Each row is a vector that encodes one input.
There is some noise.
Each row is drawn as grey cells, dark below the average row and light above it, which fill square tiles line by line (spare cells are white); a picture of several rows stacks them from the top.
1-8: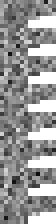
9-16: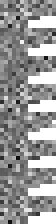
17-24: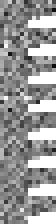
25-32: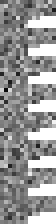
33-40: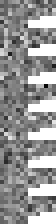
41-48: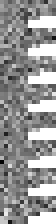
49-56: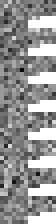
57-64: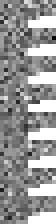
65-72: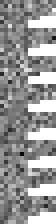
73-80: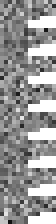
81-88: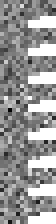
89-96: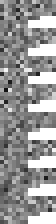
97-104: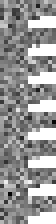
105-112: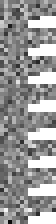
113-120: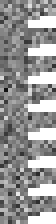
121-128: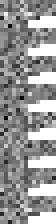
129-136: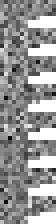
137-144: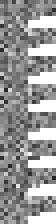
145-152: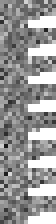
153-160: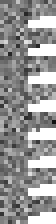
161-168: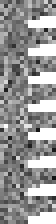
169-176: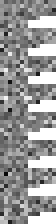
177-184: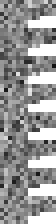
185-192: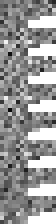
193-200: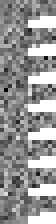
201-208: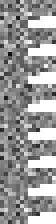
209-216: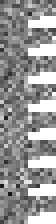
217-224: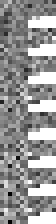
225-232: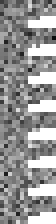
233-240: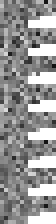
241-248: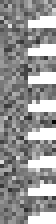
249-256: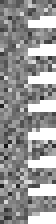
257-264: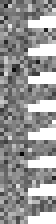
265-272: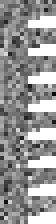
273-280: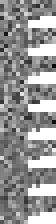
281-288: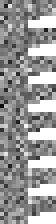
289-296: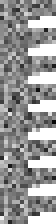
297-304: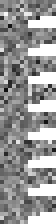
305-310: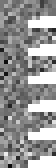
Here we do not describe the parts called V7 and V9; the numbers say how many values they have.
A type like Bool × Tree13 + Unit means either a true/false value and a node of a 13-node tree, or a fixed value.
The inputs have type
(Line11 + V9) × V7 + List2(Line4).
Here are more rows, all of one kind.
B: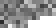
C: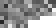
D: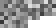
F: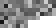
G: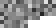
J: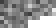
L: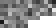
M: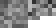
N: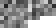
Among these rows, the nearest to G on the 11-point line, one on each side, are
D and N.
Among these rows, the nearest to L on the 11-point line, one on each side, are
J and M.
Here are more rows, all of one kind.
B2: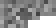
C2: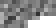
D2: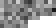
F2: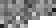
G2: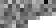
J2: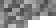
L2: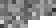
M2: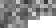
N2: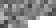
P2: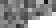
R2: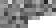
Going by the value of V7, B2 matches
D2, F2, L2 and M2.
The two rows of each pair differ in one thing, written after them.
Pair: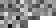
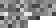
the place on the 4-point line in item 2 of the list
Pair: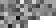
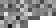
the place on the 4-point line in item 1 of the list
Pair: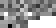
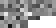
the place on the 4-point line in item 1 of the list
